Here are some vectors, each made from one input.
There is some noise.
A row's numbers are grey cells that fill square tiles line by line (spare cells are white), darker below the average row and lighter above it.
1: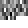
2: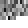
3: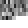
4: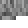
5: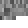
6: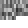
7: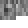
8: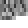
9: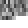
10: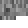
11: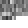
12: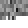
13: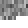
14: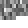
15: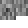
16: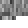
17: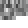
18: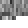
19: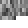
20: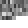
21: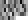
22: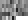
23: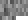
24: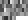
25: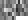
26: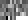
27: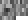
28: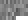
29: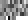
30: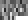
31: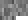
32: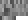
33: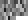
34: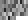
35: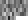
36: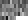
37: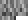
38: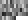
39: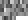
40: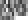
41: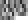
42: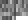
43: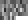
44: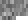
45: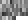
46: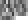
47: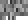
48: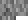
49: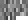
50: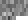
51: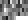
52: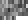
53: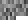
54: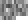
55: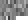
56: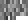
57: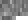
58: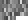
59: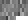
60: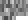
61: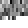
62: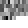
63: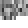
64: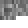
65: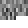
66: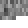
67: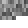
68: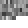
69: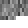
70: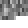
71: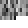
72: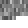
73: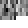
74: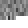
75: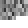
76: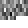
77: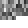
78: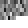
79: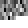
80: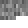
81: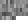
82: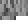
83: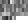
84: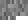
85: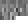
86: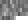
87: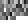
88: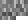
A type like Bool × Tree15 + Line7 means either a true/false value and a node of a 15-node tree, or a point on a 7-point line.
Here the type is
Line7.
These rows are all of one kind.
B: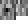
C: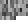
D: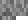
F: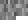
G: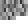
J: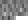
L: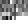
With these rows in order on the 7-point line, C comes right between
D and F.
